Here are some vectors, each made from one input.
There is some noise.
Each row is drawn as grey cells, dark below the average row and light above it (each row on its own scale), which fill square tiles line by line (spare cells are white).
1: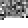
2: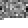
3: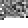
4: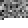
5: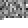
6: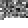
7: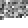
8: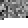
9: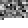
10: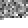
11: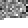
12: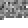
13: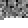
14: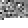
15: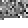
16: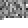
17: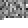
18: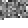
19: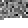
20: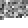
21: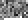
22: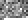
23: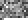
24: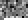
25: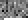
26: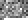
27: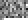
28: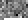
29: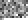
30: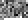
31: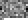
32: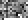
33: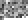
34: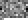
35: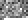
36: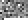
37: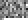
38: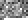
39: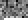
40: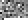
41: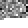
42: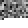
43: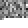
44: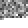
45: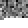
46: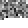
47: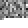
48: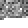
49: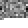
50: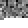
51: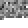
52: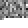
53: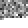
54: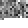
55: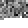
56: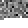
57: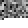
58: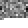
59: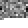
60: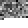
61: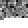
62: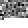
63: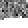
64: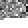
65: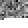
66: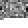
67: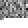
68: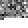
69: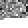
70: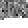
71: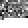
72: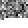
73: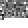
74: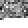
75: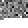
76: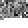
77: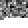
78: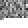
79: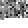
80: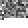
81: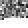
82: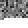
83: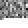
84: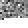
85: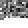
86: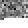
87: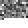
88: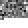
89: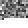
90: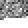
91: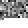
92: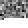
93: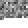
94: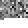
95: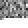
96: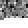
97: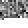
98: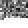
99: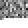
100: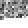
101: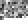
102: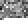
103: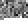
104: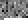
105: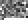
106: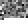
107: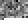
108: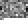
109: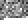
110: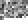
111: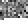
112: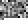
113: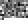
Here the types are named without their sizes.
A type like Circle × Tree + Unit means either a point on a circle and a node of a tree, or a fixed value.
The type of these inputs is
Bool × Bool × Bool + List(Line).
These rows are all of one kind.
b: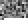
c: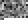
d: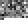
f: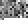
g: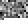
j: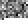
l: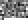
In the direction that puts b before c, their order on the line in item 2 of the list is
d, f, j, b, c, g, l.
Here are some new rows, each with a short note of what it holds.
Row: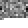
three true/false values
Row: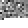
the empty list
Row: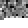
a list of one item
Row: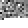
the empty list
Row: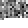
a list of two items
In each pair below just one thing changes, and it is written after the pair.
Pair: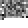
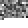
the place on the line in item 2 of the list
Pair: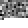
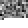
the place on the line in item 2 of the list
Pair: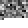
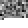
the place on the line in item 1 of the list
